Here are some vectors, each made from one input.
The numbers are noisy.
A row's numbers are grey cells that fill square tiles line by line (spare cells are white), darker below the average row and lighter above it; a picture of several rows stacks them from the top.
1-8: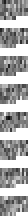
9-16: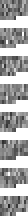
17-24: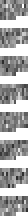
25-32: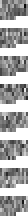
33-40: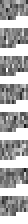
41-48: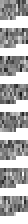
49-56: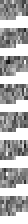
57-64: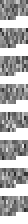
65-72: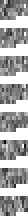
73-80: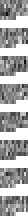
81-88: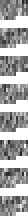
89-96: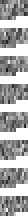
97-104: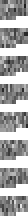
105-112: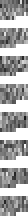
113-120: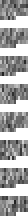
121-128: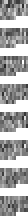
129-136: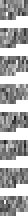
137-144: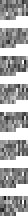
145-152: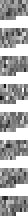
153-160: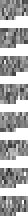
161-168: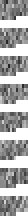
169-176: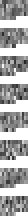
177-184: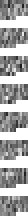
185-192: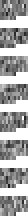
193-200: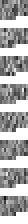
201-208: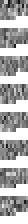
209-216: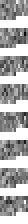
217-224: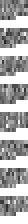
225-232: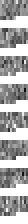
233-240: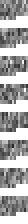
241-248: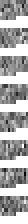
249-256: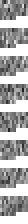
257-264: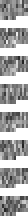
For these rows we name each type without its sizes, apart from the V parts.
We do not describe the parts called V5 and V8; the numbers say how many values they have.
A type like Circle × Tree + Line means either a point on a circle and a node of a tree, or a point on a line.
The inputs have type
(Line × V8 + Tree) × V5.
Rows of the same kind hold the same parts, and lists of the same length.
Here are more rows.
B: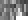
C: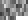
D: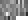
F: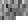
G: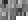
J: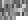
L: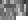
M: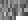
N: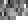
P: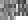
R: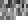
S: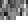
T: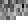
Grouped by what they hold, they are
B, J, L, N, P, R, S, T
C, D, F, G, M

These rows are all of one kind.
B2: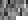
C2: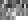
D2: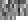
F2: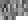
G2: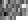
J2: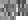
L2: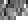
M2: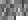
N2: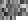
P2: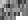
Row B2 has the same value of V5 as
C2 and L2.
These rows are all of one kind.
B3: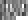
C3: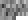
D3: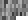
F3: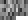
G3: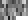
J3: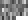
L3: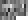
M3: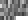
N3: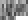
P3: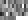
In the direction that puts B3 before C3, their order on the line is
P3, B3, F3, D3, L3, M3, J3, C3, N3, G3.
